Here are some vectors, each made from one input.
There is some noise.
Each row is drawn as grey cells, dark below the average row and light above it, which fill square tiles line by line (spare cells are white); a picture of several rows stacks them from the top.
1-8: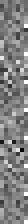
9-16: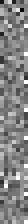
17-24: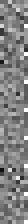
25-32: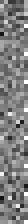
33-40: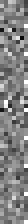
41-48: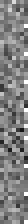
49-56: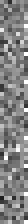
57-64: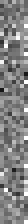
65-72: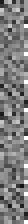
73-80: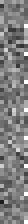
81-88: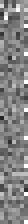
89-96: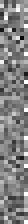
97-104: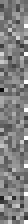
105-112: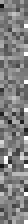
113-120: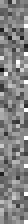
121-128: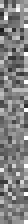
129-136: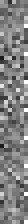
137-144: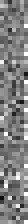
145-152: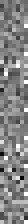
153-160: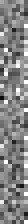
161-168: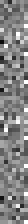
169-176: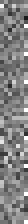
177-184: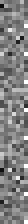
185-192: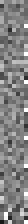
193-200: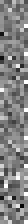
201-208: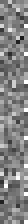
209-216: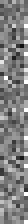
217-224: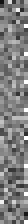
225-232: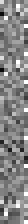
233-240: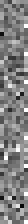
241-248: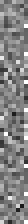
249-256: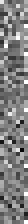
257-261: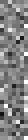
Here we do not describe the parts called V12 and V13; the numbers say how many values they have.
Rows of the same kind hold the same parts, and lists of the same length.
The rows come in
3 kinds.
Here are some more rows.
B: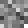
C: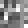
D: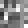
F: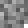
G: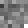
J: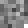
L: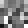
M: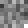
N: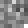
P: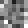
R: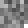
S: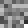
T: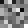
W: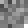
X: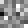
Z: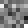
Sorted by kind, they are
B, P, S, T, Z
C, D, L, X
F, G, J, M, N, R, W

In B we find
a value of V12.
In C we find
a point on a 4-point line.
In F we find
one of 7 labels and a value of V13.
